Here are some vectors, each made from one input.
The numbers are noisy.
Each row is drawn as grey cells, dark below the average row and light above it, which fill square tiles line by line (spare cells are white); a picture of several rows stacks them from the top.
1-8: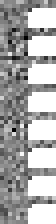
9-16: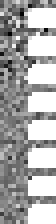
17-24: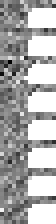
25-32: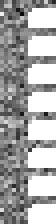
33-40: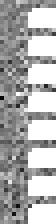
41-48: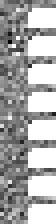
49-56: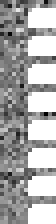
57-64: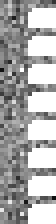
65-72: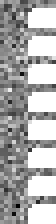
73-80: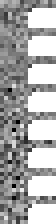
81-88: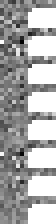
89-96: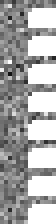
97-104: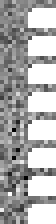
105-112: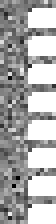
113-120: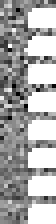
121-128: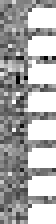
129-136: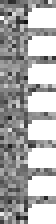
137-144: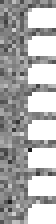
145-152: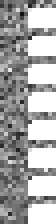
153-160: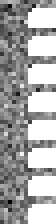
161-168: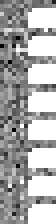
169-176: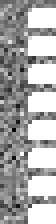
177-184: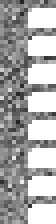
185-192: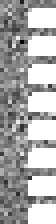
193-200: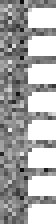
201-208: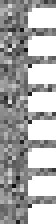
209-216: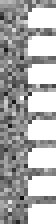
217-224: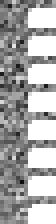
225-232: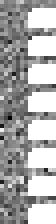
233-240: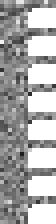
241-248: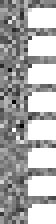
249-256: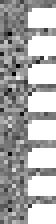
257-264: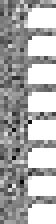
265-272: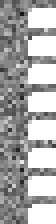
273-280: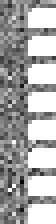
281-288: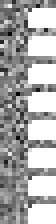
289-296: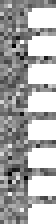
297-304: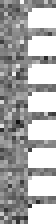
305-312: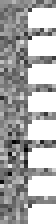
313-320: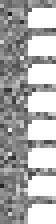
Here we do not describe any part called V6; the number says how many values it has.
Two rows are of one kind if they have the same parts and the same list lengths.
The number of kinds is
3.
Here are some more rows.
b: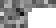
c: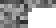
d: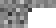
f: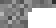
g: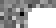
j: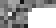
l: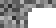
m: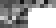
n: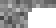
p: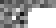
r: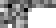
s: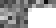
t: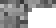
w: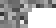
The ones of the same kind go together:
b, c, f, g, j, m, n, p, s, t
d, l, w
r

